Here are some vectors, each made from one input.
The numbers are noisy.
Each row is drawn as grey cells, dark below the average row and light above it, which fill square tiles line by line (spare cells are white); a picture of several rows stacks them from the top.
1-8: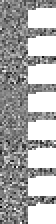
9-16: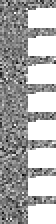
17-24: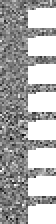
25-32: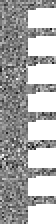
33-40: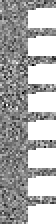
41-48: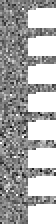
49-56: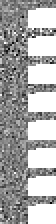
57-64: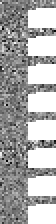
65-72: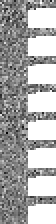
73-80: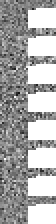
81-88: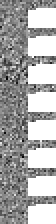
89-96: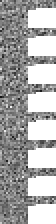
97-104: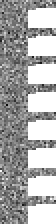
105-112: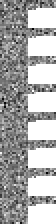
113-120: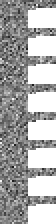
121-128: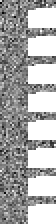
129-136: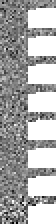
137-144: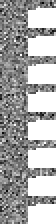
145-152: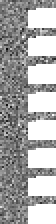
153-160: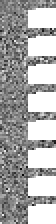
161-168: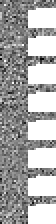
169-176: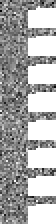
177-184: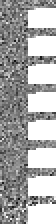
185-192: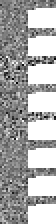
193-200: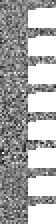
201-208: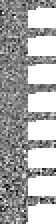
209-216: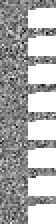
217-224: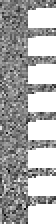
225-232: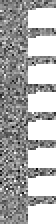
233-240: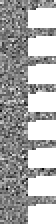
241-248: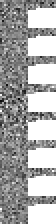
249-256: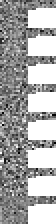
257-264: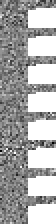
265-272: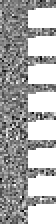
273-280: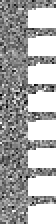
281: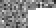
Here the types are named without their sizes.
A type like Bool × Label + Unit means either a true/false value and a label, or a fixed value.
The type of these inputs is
(Bool × Circle + Tree) × List(Line).
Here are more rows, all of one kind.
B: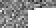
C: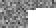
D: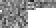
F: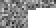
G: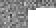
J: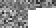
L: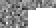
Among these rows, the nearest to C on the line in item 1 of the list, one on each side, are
B and G.
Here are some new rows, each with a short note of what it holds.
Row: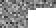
a point on a circle and a true/false value, together with a list of one item
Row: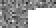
a node of a tree, together with a list of one item
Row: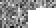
a point on a circle and a true/false value, together with a list of three items
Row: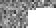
a point on a circle and a true/false value, together with a list of one item
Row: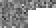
a node of a tree, together with a list of two items
